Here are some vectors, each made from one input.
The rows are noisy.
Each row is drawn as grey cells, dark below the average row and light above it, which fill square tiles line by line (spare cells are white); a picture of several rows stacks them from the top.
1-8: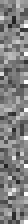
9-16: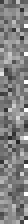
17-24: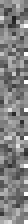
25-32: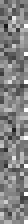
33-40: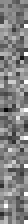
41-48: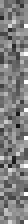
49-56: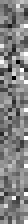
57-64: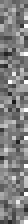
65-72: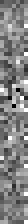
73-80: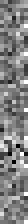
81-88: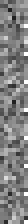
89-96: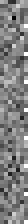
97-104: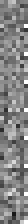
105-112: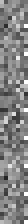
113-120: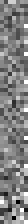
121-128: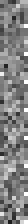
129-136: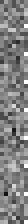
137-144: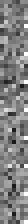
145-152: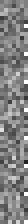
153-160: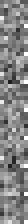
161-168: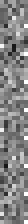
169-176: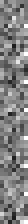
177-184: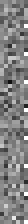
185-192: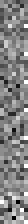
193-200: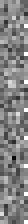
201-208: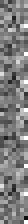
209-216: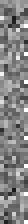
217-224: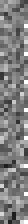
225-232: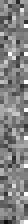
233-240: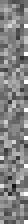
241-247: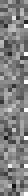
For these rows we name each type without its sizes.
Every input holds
a list of points on a circle.
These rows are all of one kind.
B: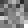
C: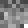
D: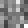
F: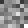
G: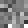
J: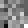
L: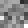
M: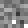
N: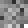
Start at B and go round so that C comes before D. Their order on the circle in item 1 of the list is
B, F, C, N, M, G, J, D, L.
